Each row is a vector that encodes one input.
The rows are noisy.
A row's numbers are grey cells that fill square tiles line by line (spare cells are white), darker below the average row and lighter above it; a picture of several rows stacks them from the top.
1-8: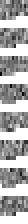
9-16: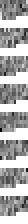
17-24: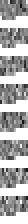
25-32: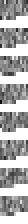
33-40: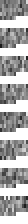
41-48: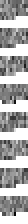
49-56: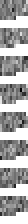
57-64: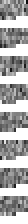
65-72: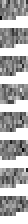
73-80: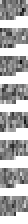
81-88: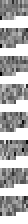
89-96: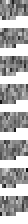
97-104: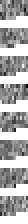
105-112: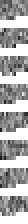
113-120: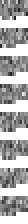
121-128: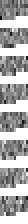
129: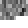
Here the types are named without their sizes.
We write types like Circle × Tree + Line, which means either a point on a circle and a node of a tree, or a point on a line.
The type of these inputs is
(Bool × Bool × Bool × Bool + Label) × Label.
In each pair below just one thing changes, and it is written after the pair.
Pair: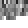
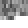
the label
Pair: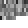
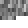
the label
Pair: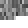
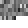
the label
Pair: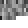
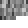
the label
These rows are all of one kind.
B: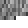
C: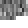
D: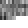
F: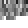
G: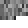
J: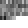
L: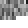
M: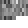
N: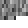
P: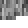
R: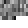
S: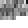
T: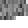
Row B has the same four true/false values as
D, J, N and T.
